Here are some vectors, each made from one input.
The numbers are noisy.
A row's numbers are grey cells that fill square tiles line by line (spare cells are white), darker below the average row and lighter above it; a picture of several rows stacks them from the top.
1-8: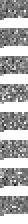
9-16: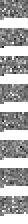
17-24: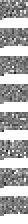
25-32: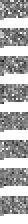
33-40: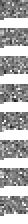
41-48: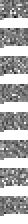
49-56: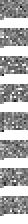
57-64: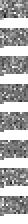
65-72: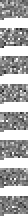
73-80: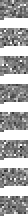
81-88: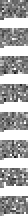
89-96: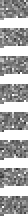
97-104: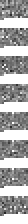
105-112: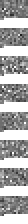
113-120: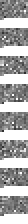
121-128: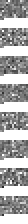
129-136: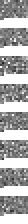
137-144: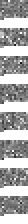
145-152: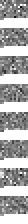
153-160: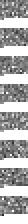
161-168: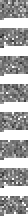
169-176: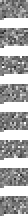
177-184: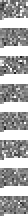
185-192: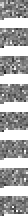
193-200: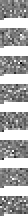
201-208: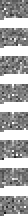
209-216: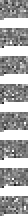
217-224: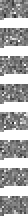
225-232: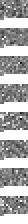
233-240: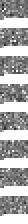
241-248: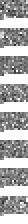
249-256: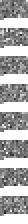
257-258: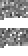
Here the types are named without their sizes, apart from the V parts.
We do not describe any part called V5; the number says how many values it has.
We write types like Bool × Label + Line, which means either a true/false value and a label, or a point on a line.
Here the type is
Bool × V5 + Label.
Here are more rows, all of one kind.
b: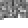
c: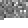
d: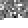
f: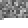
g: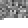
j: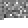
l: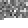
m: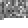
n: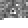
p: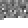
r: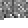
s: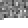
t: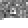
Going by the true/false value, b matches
d and r.
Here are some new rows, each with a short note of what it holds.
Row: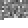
a label
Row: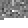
a label
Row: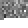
a true/false value and a value of V5
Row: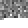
a true/false value and a value of V5
